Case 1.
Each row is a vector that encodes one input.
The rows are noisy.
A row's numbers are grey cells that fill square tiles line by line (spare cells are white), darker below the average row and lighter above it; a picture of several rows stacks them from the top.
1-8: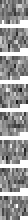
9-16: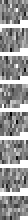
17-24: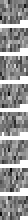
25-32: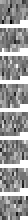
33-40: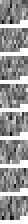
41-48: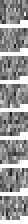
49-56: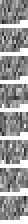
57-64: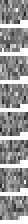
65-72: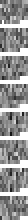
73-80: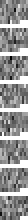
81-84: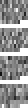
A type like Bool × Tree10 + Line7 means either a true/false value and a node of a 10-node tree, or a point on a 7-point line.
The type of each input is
Tree9 + Tree10.
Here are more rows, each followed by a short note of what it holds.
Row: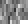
a node of a 9-node tree
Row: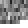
a node of a 10-node tree
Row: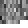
a node of a 10-node tree
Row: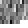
a node of a 10-node tree
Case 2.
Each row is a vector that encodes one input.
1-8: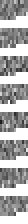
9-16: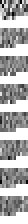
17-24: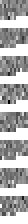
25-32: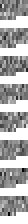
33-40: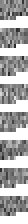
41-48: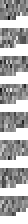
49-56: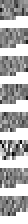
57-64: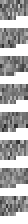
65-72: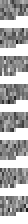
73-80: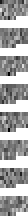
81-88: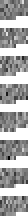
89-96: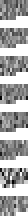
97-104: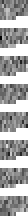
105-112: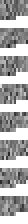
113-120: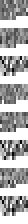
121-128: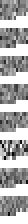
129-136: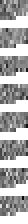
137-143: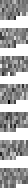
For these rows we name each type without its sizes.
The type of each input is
Circle × Label + Unit.
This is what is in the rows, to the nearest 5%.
About 95% of them hold a point on a circle and a label. The rest hold a fixed value.
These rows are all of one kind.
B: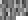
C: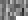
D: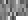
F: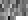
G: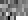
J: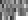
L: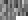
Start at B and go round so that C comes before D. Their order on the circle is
B, L, G, J, C, D, F.
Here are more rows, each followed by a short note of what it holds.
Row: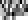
a fixed value
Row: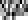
a fixed value
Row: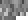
a point on a circle and a label
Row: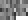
a point on a circle and a label
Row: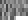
a point on a circle and a label
